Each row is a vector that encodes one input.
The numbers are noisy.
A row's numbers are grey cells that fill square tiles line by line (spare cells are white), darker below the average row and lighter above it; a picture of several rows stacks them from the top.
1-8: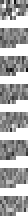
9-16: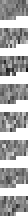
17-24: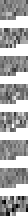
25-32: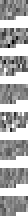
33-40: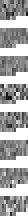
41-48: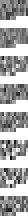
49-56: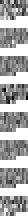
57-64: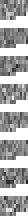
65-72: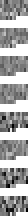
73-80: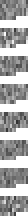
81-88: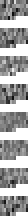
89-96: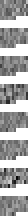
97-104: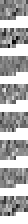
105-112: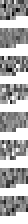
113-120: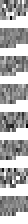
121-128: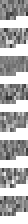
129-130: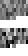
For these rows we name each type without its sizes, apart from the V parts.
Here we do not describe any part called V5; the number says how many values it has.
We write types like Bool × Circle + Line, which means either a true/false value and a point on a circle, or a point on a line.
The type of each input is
List(Label × V5).
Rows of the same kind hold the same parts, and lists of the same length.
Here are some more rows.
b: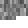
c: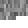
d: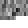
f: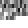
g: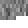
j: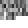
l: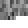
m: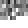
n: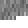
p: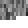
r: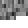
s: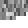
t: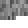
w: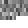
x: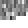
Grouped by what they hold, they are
b, g, m, n, p, r, w
c, d, l, s, t, x
f, j

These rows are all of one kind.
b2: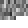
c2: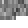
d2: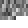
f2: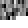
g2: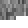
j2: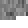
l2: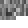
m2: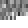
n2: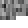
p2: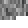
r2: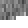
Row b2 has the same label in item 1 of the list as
d2, g2, m2 and r2.
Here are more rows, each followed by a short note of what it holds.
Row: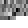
a list of one item
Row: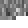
a list of two items
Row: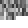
the empty list
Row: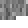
a list of two items
